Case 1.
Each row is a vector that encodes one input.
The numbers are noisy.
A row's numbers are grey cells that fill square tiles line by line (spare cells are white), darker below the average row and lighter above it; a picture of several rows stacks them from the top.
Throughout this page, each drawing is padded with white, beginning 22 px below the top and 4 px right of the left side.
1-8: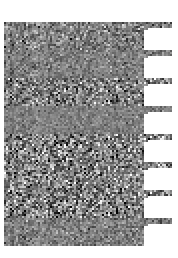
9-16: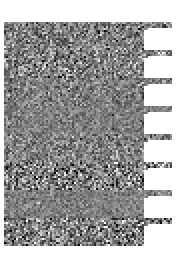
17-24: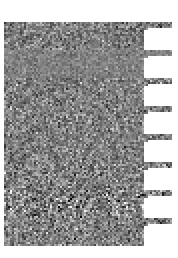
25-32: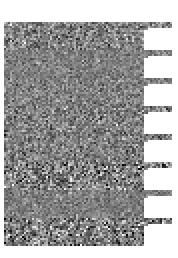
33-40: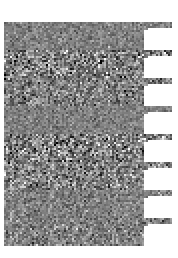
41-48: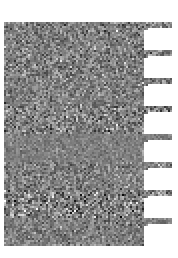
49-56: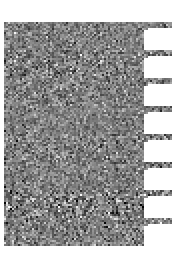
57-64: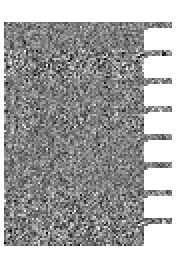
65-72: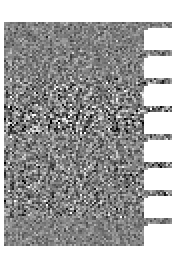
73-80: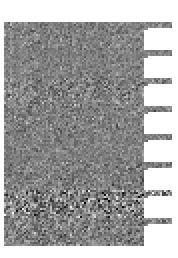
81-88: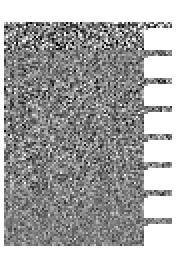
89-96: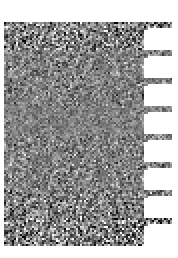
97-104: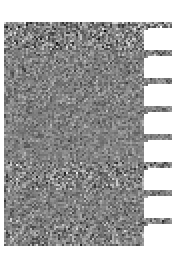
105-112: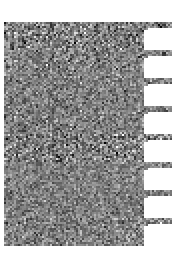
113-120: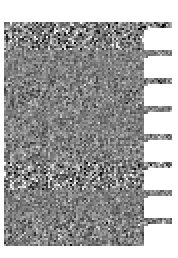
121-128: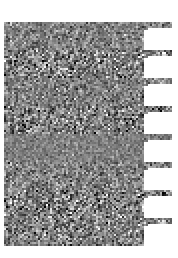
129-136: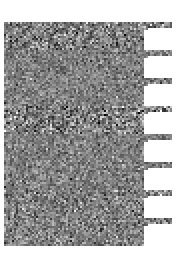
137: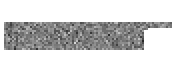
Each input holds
either a point on a 16-point circle, or one of 6 labels.
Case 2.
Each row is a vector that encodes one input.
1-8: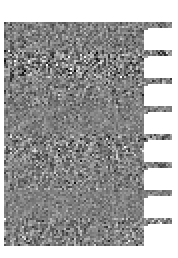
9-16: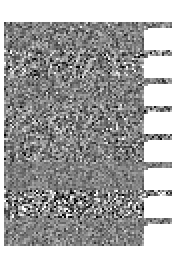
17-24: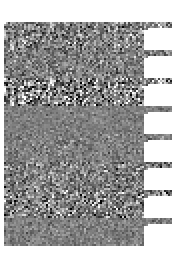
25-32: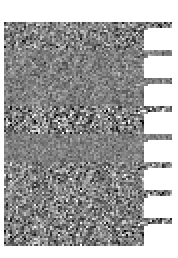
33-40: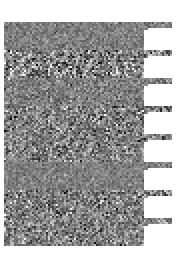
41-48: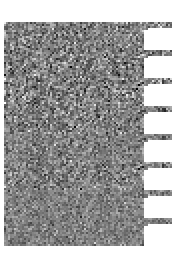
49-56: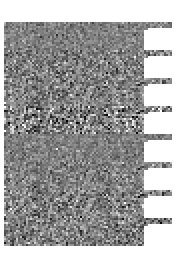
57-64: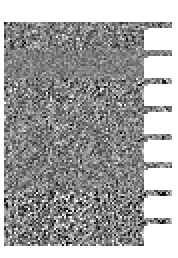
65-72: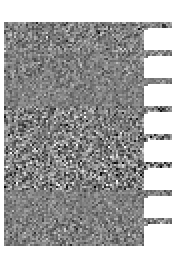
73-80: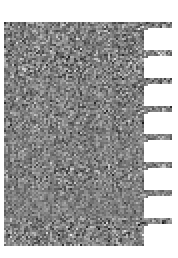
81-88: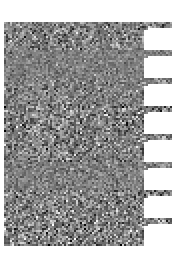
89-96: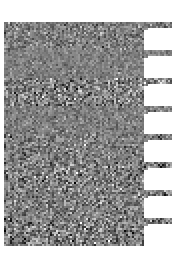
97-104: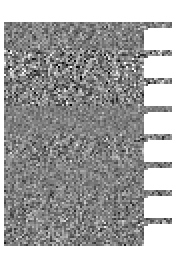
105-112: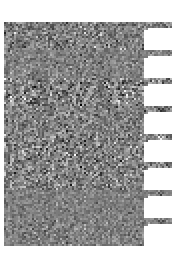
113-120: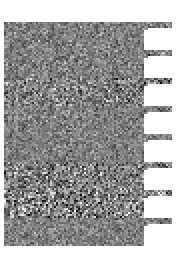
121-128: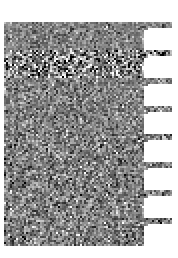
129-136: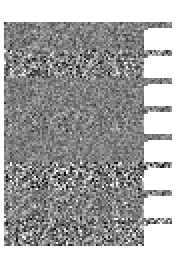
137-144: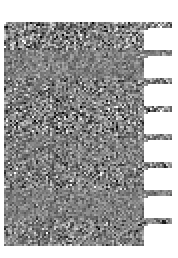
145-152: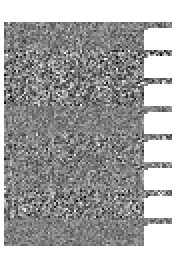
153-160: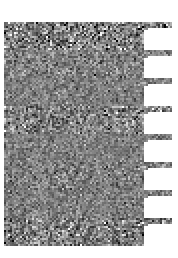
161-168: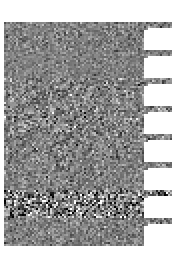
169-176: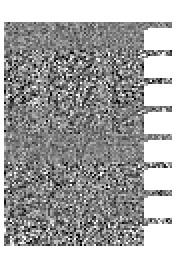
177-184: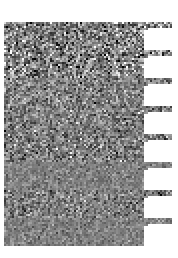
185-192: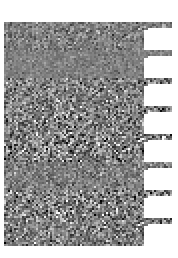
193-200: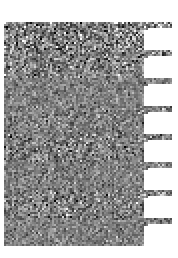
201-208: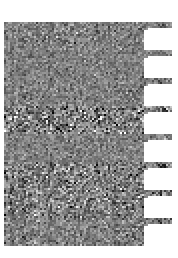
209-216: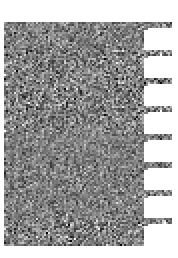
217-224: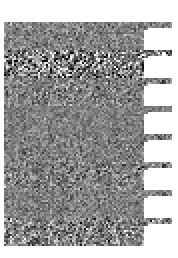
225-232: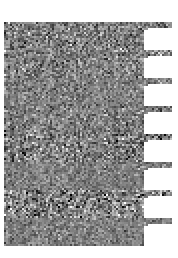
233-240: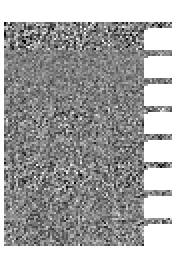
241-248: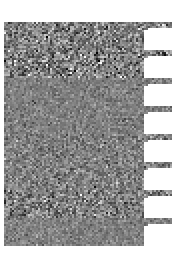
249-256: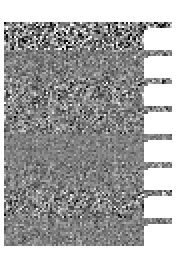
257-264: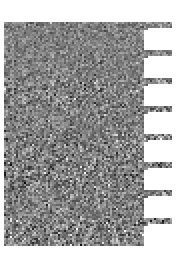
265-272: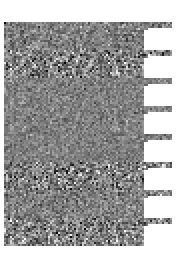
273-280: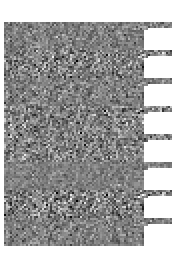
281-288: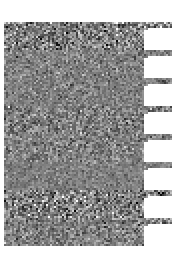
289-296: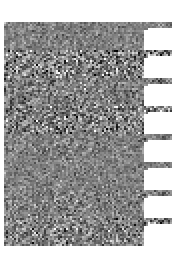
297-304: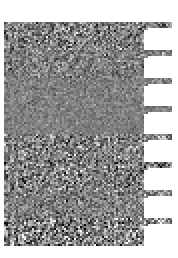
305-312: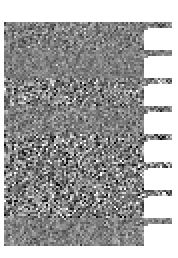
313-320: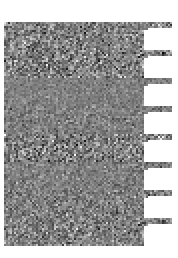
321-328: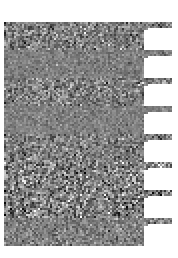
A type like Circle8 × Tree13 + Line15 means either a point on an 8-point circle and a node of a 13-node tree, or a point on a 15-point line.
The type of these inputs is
(Bool × Bool × Bool + Unit) × (Circle16 + Unit).
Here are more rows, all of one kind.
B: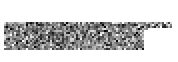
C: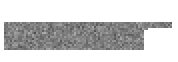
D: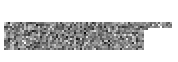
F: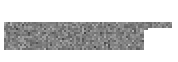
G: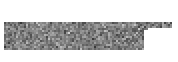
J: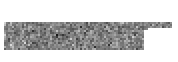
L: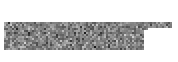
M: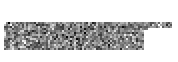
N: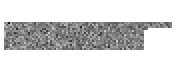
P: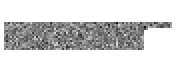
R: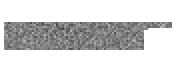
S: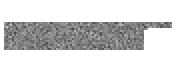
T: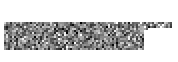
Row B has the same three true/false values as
F and L.
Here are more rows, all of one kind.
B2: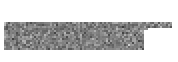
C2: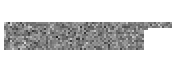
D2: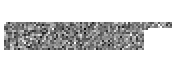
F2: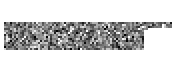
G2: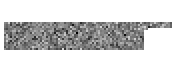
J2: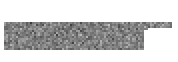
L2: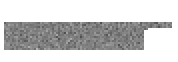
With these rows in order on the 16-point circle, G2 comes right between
C2 and J2.
